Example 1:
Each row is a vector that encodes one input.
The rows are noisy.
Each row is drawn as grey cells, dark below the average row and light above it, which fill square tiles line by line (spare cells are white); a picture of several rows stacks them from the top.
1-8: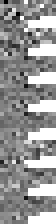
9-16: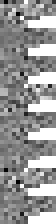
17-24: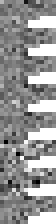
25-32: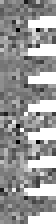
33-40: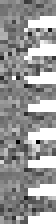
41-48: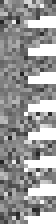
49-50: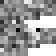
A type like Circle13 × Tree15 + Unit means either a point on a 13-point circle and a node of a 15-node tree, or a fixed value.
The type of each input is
Bool × Label5.
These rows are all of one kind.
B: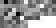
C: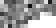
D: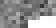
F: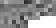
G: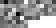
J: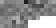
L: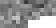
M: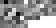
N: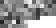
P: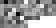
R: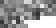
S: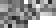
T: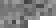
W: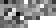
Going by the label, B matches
G, M, P and W.
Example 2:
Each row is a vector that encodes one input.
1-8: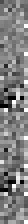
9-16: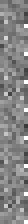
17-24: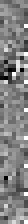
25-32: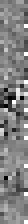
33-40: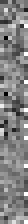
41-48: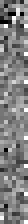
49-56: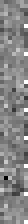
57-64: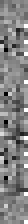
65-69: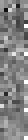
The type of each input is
List2(Line5).
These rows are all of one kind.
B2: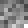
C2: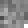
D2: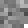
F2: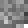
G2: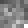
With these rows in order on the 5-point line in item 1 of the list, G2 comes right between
B2 and C2.
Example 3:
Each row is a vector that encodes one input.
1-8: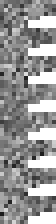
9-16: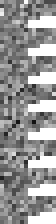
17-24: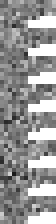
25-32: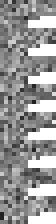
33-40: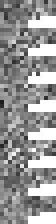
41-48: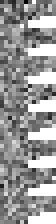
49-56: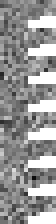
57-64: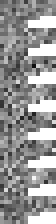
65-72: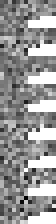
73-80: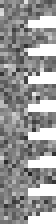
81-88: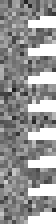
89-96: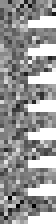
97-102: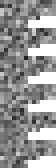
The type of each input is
Line5 + Line7.
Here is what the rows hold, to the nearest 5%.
About 45% of them hold a point on a 5-point line. The rest hold a point on a 7-point line.
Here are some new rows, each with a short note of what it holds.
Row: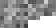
a point on a 5-point line
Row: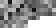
a point on a 5-point line
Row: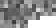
a point on a 7-point line
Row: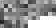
a point on a 5-point line
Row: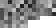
a point on a 5-point line
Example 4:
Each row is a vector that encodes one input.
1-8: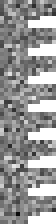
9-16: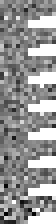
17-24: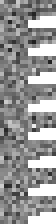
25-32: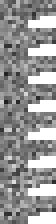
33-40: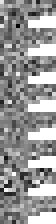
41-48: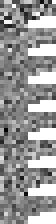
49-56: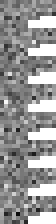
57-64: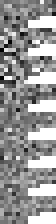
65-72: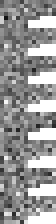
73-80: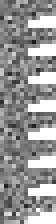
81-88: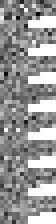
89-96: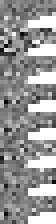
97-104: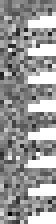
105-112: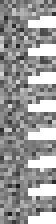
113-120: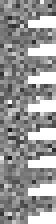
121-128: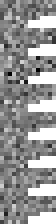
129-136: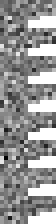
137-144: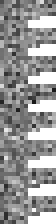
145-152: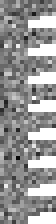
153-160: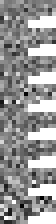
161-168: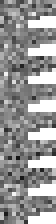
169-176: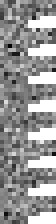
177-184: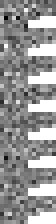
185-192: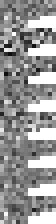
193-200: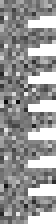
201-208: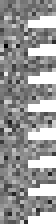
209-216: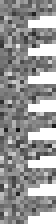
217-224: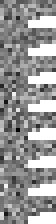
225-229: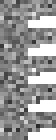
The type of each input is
List2(Line4).
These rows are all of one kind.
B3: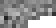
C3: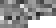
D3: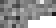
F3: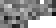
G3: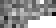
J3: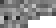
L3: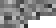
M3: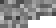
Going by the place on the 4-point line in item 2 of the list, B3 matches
L3 and M3.
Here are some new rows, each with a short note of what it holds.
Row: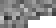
a list of two items
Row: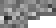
a list of two items
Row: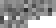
a list of one item
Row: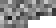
a list of two items
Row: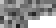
a list of one item
